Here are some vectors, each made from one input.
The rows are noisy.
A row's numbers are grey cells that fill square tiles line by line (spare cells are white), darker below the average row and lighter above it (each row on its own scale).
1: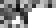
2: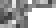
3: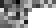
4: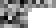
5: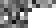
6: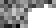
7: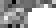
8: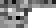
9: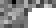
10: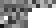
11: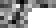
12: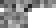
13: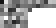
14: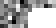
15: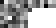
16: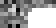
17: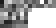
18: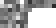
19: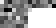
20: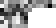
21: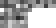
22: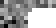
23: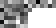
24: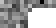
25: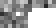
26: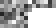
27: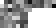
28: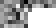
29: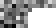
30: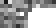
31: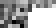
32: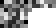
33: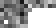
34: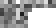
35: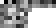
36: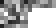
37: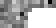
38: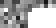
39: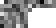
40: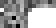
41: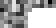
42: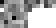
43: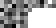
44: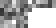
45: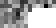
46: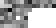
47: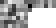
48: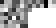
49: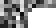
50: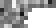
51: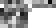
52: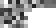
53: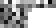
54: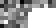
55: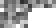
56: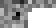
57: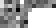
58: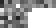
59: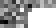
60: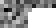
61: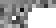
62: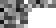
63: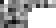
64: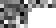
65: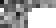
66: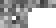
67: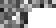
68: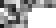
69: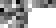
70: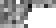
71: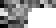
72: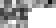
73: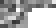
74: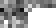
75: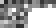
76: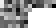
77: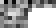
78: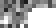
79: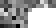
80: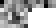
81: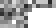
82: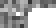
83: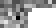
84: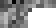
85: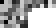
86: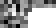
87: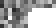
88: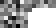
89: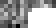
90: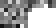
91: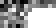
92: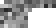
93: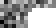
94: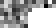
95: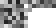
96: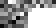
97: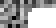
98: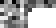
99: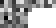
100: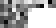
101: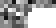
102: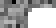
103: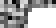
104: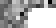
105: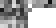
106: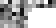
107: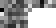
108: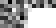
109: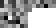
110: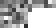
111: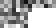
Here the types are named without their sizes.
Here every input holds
either a point on a circle, or a label and a point on a line.
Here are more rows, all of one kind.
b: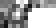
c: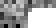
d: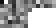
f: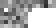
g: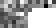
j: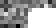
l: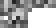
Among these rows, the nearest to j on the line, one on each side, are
c and l.
